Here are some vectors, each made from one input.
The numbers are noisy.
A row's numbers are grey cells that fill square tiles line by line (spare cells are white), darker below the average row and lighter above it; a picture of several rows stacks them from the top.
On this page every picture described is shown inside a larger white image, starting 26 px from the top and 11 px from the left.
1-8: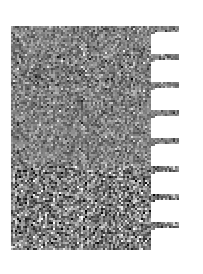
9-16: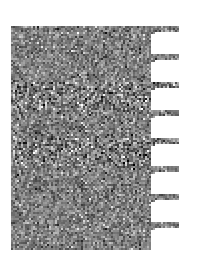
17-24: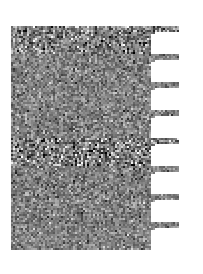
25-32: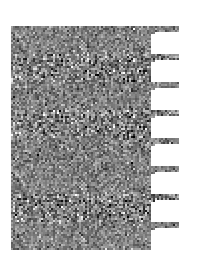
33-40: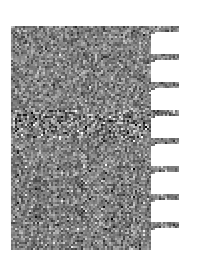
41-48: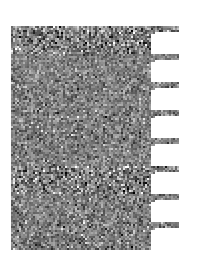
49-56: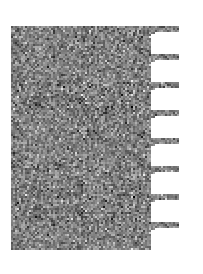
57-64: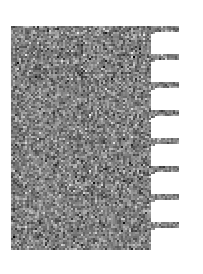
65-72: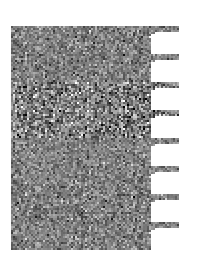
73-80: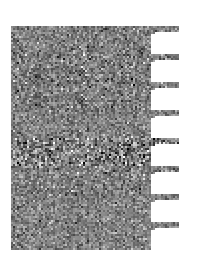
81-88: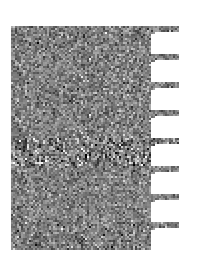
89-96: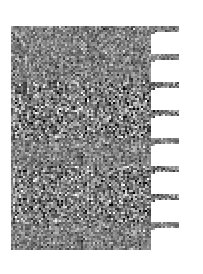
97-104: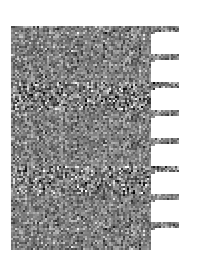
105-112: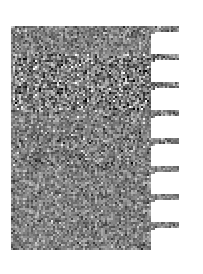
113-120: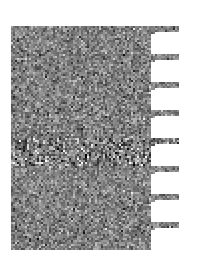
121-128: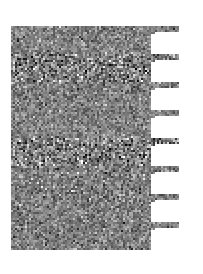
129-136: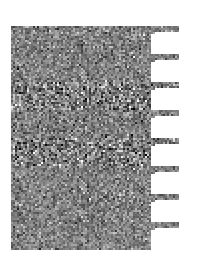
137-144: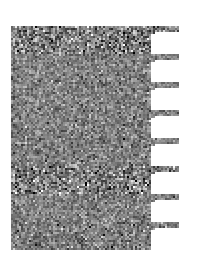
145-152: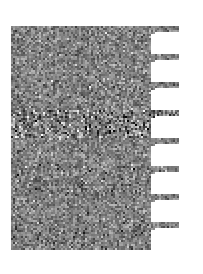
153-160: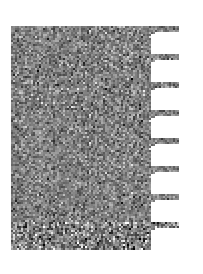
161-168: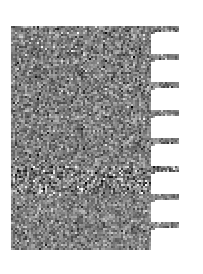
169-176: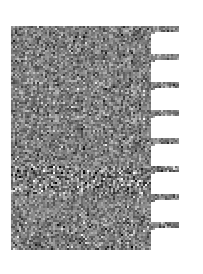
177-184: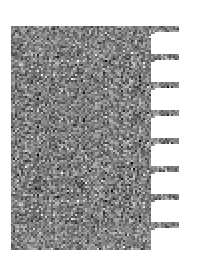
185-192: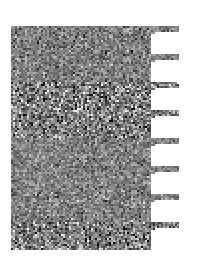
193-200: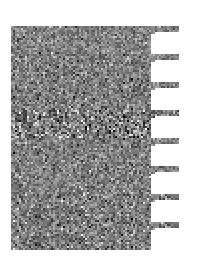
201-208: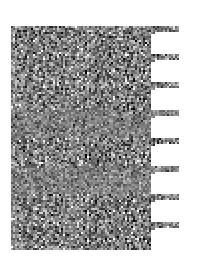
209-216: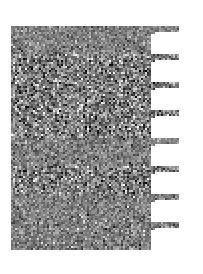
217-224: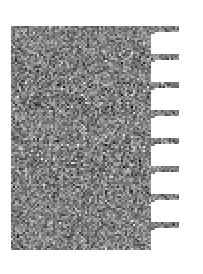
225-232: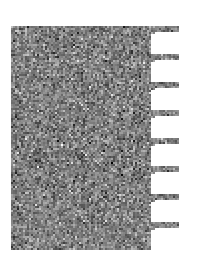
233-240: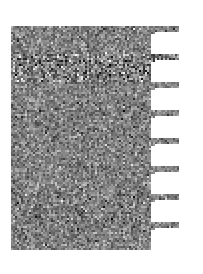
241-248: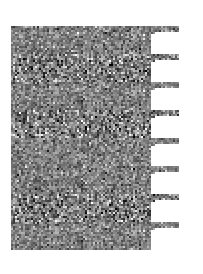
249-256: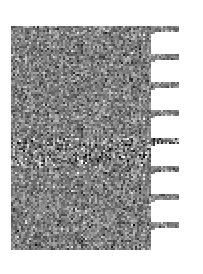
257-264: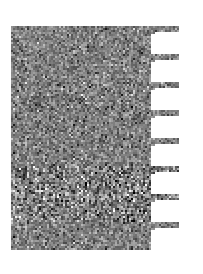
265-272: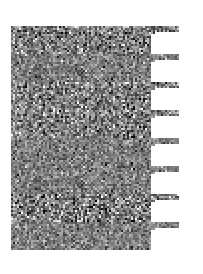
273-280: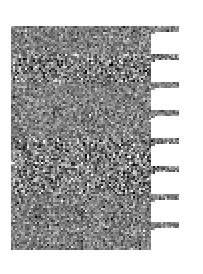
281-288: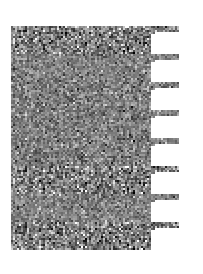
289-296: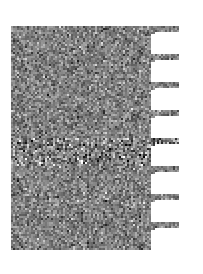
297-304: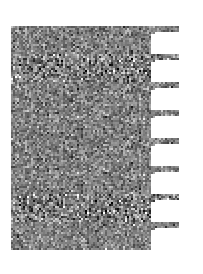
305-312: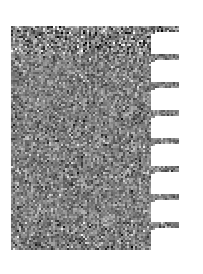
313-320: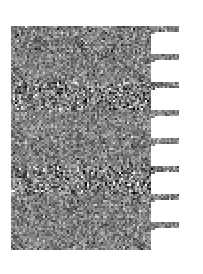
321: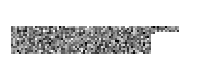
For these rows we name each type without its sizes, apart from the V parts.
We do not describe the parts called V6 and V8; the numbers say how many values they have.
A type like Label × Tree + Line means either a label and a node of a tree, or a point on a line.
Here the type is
List(Line) + V6 × V8.
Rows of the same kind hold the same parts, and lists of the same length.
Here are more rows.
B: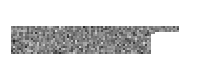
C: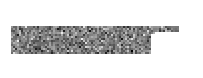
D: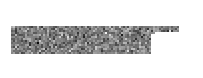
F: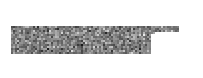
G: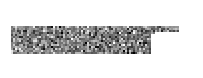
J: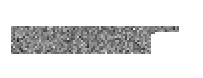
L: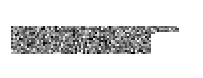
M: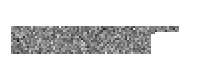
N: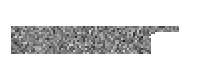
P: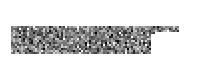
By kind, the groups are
B, J, M
C, F
D, N
G, P
L

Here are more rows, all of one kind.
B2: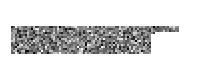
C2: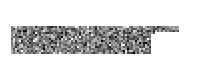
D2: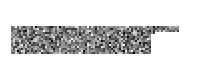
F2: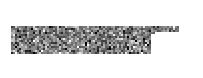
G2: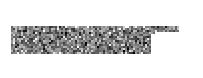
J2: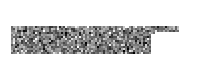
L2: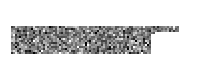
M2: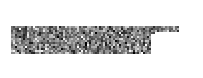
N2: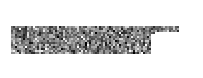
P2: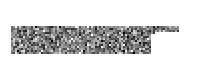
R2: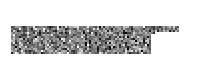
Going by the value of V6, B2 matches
F2 and L2.
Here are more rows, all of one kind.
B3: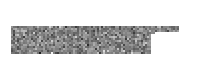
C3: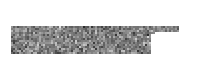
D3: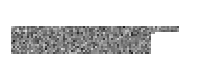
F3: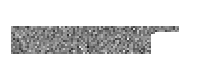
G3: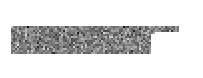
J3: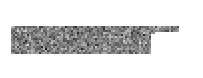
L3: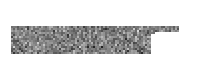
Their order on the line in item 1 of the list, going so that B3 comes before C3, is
G3, D3, J3, B3, C3, L3, F3.
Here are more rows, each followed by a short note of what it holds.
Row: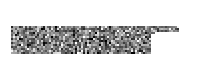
the empty list
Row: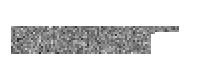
a list of three items
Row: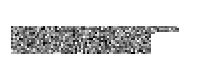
the empty list
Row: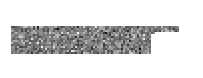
a list of one item
